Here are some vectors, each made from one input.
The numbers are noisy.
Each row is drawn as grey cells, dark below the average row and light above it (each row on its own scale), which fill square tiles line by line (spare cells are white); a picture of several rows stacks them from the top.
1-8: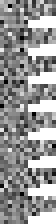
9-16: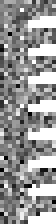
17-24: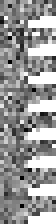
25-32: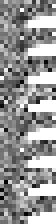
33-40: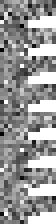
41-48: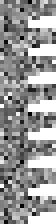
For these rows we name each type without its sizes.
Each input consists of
a point on a line, together with either a fixed value, or three true/false values.
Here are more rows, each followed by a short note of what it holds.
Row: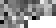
a point on a line
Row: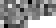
a point on a line and three true/false values
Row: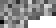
a point on a line
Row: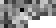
a point on a line and three true/false values
